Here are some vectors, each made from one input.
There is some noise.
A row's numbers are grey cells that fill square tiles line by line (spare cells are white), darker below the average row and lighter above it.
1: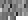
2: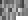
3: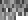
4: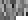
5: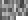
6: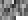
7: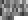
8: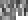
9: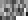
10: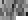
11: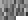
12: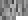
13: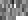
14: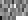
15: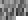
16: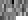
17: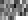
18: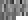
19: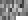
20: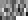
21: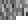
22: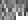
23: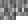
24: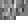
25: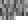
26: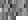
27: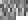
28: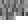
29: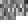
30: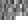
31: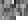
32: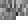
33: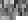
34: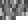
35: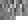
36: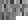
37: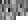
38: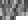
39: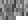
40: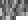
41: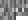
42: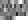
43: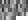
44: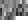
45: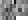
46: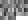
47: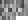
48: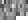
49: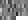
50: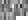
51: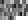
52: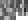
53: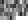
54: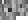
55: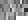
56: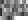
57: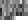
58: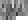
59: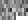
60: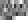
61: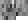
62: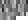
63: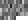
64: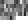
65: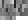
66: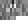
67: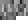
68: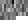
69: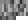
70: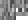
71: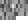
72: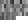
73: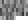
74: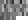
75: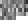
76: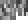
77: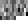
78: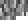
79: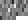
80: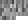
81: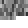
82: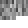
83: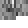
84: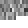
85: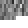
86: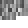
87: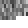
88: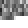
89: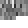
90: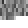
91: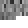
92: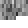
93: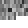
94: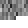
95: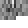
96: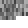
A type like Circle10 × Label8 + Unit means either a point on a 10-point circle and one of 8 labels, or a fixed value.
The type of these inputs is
(Bool × Bool × Bool + Line5) × Line9.
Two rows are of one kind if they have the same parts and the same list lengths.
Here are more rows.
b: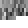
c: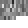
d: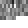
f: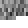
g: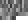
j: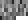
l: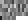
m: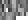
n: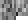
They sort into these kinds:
b, c, d, f, j, l
g, m, n

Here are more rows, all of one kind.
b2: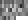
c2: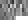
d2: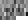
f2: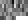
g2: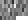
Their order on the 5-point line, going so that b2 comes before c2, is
d2, g2, f2, b2, c2.
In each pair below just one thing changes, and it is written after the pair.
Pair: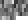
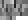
one of the three true/false values
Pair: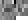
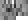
one of the three true/false values
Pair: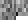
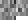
one of the three true/false values
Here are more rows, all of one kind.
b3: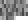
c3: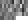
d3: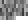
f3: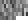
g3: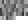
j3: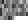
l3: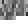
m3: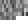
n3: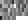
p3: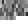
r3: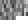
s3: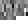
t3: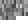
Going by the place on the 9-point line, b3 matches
d3, g3, l3 and p3.
